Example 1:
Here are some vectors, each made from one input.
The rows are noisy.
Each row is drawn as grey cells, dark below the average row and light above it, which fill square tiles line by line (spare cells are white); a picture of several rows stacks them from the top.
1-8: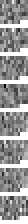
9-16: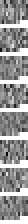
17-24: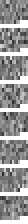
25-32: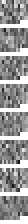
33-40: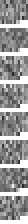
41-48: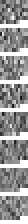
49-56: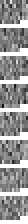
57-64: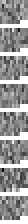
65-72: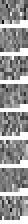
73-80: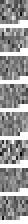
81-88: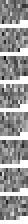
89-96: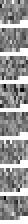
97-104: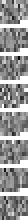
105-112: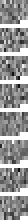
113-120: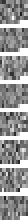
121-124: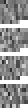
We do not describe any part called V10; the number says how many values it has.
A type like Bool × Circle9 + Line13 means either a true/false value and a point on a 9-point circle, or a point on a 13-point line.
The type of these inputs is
Line6 + Line9 + V10.
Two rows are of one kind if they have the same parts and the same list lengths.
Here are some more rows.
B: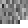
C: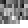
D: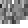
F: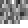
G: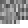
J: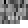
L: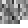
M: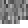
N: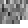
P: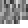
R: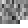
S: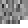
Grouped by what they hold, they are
B, L, N, R, S
C, G, J, M, P
D, F

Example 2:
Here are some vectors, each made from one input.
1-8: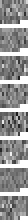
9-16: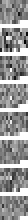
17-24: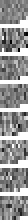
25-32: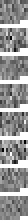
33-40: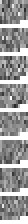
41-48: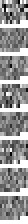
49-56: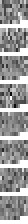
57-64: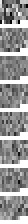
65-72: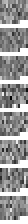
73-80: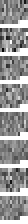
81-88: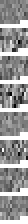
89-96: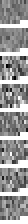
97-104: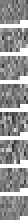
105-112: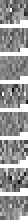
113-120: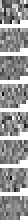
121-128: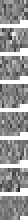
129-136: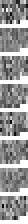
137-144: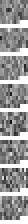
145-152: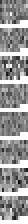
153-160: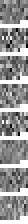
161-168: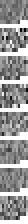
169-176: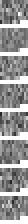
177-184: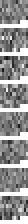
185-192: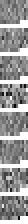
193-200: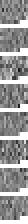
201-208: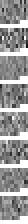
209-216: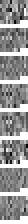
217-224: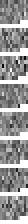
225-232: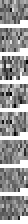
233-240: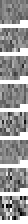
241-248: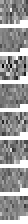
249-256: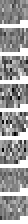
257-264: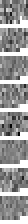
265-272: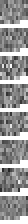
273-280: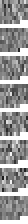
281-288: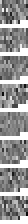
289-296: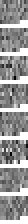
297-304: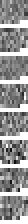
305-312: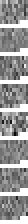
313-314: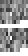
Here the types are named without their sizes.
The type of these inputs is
Label × Label × Label.
